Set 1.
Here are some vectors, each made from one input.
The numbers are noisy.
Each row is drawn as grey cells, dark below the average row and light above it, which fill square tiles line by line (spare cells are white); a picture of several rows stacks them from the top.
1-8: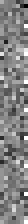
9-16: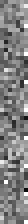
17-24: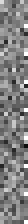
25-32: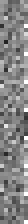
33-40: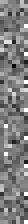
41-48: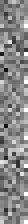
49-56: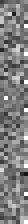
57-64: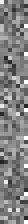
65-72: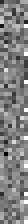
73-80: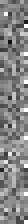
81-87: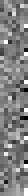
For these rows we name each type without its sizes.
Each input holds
a point on a line, together with either a point on a line, or three true/false values.
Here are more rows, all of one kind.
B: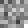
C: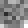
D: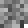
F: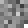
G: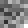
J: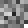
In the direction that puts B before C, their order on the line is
B, C, G, D, F, J.
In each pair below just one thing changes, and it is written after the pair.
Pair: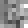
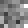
one of the three true/false values
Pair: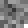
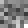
one of the three true/false values
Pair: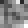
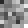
one of the three true/false values
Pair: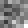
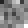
the place on the line
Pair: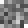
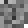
one of the three true/false values
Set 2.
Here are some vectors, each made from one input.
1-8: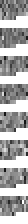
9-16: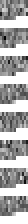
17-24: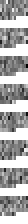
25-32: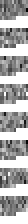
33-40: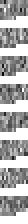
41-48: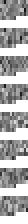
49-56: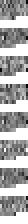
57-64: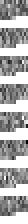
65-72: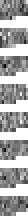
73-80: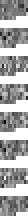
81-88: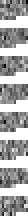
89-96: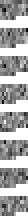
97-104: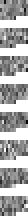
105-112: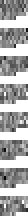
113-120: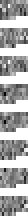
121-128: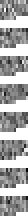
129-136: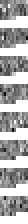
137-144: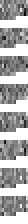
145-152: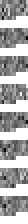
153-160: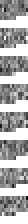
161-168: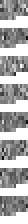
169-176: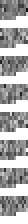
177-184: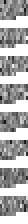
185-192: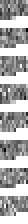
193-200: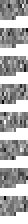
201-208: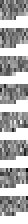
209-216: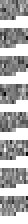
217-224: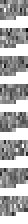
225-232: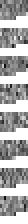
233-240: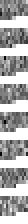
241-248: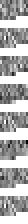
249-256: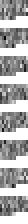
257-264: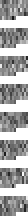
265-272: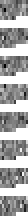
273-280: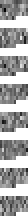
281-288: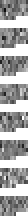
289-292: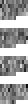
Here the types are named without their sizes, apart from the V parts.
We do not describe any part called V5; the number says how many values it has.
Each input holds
a label, together with either a point on a line, or a value of V5.
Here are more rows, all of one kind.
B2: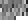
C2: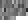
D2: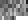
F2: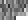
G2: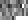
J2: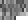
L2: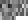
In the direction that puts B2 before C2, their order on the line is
B2, G2, J2, F2, C2, L2, D2.
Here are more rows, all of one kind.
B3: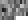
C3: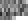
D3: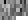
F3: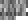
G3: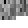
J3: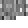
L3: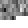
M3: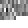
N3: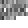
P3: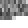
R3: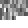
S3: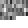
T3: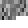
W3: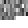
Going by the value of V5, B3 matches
D3, G3, T3 and W3.
